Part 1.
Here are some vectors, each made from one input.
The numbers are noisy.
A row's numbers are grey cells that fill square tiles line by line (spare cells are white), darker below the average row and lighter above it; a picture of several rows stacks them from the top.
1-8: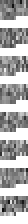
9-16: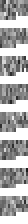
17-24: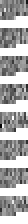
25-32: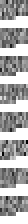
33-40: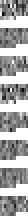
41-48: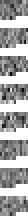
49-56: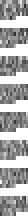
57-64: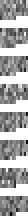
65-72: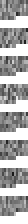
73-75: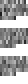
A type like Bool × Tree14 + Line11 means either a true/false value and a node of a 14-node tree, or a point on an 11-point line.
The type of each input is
List2(Line6).
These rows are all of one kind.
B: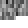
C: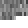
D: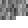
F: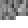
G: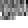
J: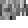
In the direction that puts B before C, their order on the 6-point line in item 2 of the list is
G, B, F, D, J, C.
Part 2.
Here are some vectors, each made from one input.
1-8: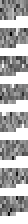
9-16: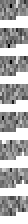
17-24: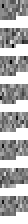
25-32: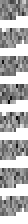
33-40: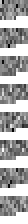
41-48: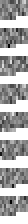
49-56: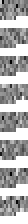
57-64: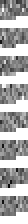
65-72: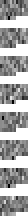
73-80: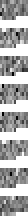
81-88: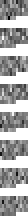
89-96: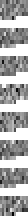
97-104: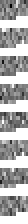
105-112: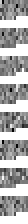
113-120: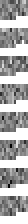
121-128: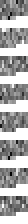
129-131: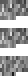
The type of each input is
Line9 + Line11.
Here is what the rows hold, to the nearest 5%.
About 45% of them hold a point on a 9-point line. The rest hold a point on an 11-point line.
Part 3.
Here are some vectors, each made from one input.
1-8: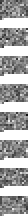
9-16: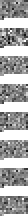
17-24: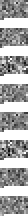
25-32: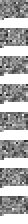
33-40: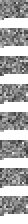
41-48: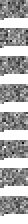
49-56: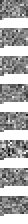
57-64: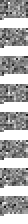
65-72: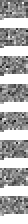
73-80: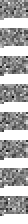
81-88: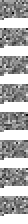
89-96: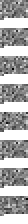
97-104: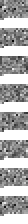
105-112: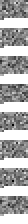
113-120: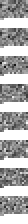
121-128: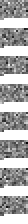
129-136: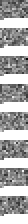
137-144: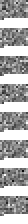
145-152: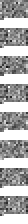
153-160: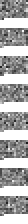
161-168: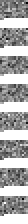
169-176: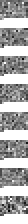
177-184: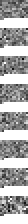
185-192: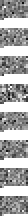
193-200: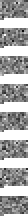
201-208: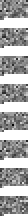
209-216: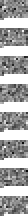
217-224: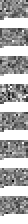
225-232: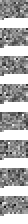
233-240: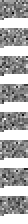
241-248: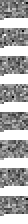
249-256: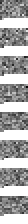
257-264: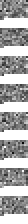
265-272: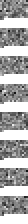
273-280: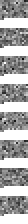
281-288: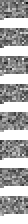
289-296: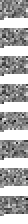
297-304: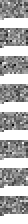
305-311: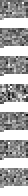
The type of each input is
Bool × Bool × Bool × Bool + Circle14 + Unit.
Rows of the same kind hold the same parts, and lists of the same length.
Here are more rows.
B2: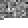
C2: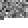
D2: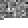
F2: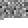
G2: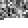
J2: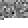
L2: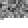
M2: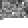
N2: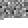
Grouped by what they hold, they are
B2, D2, F2, J2, L2, M2, N2
C2
G2

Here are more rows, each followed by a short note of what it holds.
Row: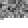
four true/false values
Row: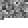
a point on a 14-point circle
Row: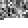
a fixed value
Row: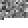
a point on a 14-point circle
